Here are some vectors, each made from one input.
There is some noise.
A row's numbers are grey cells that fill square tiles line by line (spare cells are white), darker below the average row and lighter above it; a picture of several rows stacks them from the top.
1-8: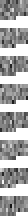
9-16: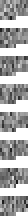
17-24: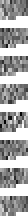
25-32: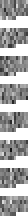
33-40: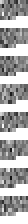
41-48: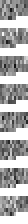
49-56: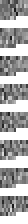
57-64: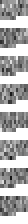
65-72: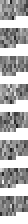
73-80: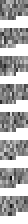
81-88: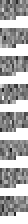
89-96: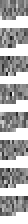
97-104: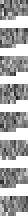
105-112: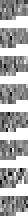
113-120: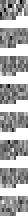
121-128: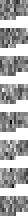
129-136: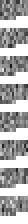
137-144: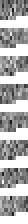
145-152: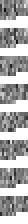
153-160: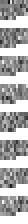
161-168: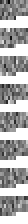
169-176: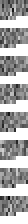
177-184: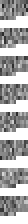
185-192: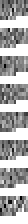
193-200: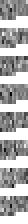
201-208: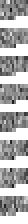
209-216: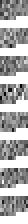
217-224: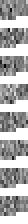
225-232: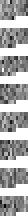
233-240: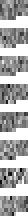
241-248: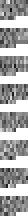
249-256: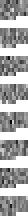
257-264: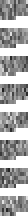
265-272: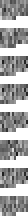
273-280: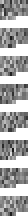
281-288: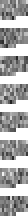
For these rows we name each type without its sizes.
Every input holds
a list of points on a line.
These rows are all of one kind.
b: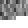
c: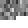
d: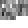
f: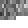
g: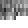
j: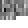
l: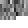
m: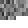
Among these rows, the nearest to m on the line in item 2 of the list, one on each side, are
b and g.
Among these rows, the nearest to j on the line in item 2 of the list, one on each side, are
c and l.
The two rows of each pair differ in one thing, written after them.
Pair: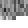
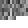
the place on the line in item 1 of the list
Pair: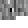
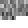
the place on the line in item 1 of the list
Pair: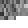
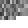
the place on the line in item 2 of the list
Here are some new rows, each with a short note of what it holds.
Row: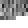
a list of one item
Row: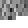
a list of one item
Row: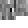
a list of two items
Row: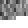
a list of two items
